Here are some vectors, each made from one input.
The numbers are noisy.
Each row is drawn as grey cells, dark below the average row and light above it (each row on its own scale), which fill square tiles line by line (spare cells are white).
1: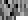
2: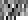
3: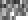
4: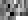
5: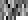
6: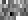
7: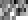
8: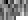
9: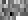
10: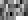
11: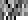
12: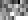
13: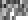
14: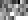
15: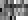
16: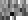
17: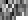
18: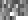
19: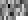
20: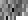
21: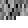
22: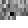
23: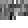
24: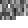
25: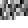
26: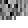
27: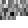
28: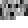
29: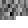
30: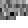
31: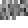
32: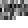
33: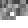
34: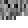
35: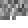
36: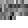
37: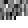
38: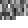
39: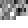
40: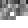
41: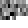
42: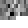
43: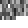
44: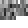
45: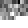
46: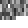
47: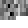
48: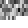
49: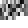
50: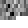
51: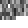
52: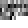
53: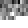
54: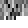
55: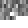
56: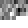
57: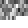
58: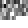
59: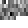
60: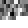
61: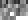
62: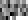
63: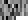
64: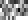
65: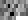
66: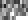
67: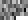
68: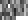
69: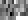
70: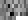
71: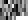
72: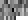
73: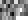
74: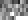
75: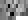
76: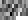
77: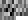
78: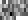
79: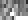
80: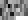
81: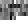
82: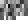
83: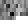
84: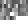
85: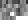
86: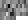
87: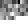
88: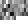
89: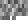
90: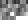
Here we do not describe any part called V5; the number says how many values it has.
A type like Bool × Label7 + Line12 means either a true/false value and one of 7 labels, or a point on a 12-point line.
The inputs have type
List2(Bool × V5).
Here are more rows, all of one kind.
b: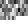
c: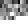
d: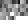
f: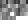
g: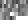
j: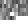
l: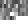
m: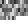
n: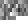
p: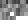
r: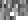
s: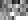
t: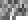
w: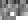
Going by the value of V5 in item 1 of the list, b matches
c, d, m and s.
